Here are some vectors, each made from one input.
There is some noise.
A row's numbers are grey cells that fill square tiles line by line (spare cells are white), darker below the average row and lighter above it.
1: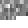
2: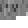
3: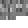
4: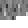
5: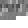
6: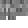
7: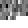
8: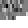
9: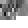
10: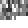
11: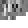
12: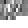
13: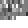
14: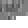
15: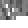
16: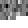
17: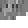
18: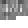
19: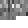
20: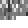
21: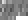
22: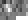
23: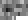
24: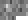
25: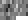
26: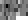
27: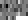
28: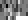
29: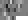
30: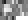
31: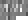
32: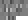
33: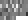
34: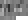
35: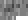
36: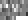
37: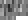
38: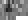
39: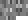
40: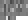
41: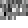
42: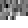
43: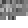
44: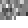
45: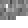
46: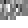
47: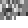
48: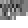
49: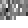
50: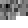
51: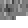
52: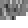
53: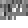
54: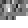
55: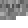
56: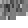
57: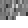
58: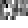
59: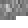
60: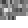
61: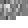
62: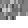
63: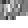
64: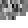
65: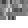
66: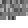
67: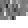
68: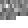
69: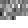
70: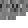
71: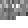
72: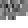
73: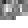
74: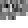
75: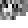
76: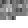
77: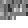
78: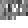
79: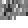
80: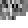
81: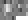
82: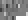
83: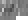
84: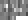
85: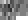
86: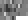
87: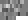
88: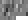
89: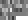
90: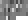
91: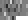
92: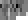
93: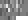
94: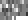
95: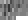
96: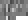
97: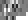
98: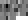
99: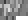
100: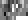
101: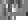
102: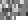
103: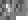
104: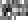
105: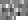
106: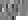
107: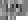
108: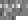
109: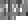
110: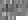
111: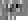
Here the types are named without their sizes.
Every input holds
a true/false value, together with either a fixed value, or a node of a tree.
